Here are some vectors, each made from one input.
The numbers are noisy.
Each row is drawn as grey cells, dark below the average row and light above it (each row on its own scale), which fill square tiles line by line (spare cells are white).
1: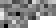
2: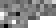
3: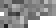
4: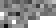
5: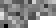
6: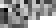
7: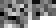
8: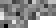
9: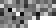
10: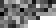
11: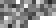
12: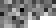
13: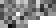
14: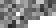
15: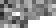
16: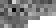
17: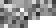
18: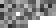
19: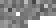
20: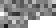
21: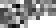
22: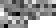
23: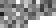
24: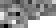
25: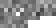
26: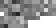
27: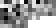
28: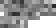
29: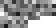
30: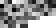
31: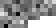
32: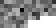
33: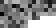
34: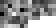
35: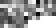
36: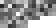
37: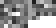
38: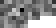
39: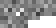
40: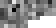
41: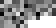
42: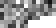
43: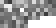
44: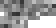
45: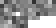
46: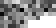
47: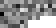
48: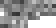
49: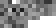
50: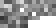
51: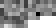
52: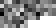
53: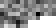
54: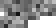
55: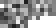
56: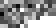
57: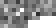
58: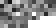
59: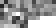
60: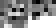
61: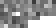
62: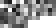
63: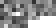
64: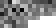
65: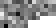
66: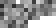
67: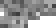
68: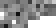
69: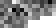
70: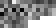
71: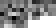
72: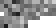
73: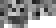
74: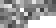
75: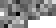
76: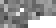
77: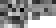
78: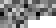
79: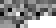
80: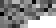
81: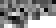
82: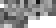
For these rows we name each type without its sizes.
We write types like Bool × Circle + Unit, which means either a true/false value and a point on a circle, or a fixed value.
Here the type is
Bool × Bool × Bool × Line + Circle.
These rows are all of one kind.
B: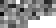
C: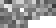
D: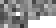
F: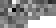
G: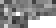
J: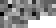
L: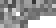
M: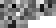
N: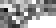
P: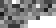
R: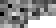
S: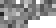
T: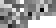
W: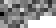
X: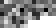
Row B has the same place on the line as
J, L, R and S.
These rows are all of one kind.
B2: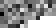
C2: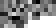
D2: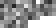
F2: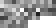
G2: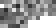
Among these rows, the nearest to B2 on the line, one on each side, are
C2 and G2.
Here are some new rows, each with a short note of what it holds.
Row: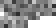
a point on a circle
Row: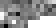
a point on a circle
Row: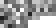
a point on a line and three true/false values
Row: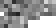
a point on a circle
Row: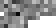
a point on a circle
